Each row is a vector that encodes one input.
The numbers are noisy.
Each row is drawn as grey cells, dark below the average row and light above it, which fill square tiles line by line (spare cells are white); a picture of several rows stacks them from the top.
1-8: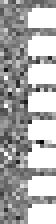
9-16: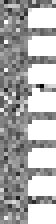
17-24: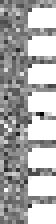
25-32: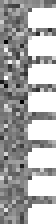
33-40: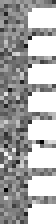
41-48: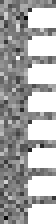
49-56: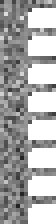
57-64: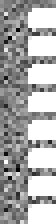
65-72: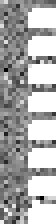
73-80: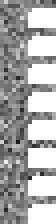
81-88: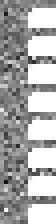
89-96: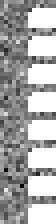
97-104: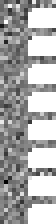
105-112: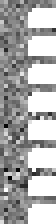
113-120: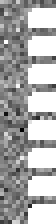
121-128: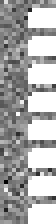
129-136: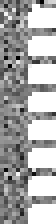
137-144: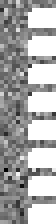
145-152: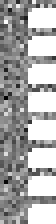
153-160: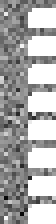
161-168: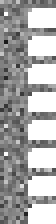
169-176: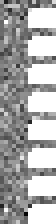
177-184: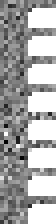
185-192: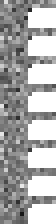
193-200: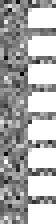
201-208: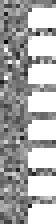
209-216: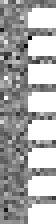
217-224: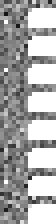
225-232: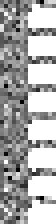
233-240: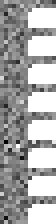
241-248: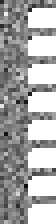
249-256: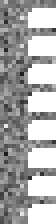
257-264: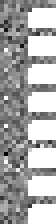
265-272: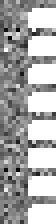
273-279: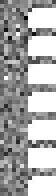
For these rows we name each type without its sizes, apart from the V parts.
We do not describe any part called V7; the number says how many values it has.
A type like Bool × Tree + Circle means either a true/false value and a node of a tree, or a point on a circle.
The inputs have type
Bool × List(Line + V7).
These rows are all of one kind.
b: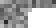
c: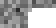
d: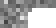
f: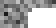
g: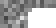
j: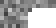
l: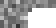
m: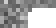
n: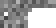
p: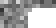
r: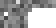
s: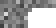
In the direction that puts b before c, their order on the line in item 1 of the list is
l, j, f, m, d, p, b, g, c, n, r, s.
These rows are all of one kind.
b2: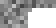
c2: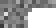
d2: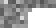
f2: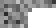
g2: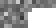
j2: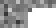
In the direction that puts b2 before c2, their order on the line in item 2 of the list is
b2, f2, j2, c2, d2, g2.
